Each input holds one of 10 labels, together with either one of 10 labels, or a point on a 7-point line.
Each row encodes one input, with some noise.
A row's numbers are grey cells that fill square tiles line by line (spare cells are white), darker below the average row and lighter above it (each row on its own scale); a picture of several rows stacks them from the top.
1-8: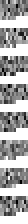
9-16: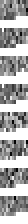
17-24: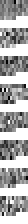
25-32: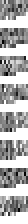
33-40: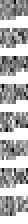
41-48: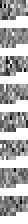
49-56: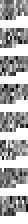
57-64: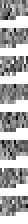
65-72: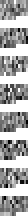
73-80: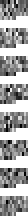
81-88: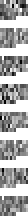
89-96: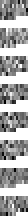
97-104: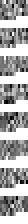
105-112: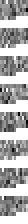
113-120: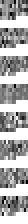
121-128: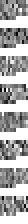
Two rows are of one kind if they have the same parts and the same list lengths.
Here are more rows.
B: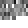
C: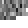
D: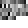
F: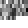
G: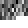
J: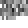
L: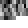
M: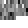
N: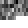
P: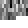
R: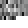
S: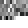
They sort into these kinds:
B, F, J
C, D, G, L, M, N, P, R, S

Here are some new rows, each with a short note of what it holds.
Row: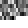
two labels (each one of 10)
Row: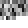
one of 10 labels and a point on a 7-point line
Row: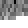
one of 10 labels and a point on a 7-point line
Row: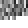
one of 10 labels and a point on a 7-point line
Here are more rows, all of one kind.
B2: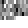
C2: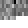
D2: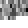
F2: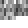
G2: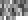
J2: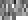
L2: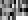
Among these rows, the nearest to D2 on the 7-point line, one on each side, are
B2 and F2.
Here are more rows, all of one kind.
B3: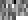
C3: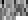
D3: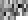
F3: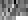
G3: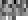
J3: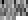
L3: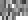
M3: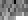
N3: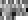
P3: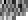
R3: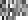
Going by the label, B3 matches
L3 and R3.
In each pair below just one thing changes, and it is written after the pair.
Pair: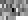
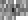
the place on the 7-point line
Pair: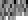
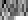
the place on the 7-point line
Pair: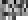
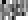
the place on the 7-point line
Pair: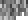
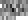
the place on the 7-point line
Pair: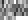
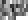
the label
